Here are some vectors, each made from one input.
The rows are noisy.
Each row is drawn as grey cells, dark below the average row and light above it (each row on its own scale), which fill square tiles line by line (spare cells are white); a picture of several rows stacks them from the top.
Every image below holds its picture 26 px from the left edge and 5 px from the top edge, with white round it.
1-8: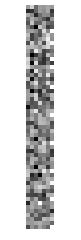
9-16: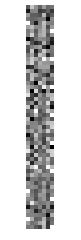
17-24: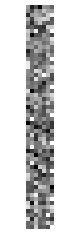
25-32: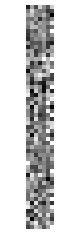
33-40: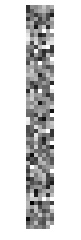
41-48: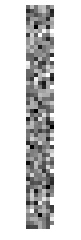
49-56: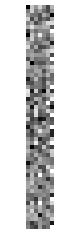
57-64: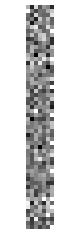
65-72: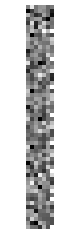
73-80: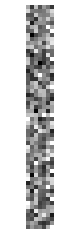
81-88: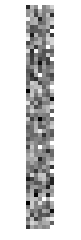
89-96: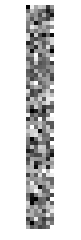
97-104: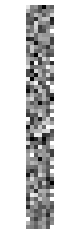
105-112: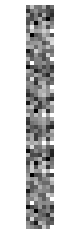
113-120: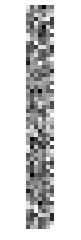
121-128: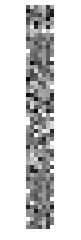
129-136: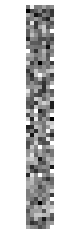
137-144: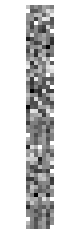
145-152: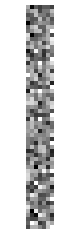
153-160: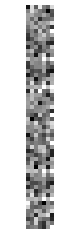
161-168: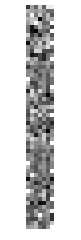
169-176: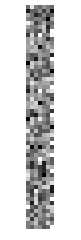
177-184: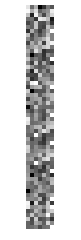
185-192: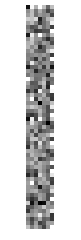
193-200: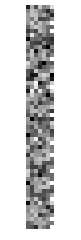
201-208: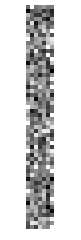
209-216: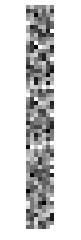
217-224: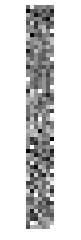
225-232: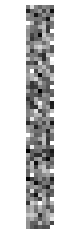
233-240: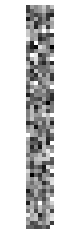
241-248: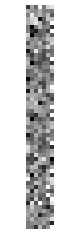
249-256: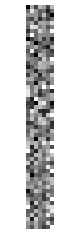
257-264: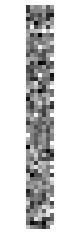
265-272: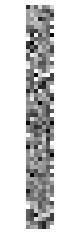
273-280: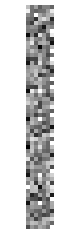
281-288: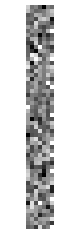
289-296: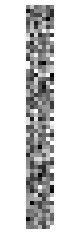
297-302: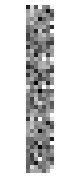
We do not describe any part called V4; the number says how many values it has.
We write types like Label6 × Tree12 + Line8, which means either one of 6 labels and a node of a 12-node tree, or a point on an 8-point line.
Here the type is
Line6 + Line8 + Tree9 × V4 × V4.
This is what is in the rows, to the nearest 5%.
About 25% of them hold a point on a 6-point line. About 25% of them hold a point on an 8-point line. The rest hold a node of a 9-node tree and two values of V4.
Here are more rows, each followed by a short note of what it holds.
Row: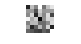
a point on an 8-point line
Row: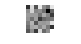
a point on an 8-point line
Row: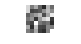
a node of a 9-node tree and two values of V4
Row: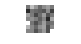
a point on a 6-point line
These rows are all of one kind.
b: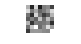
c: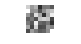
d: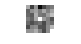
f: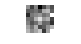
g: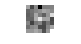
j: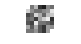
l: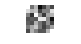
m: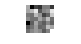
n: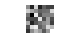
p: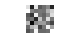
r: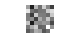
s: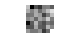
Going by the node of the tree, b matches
c, l and m.
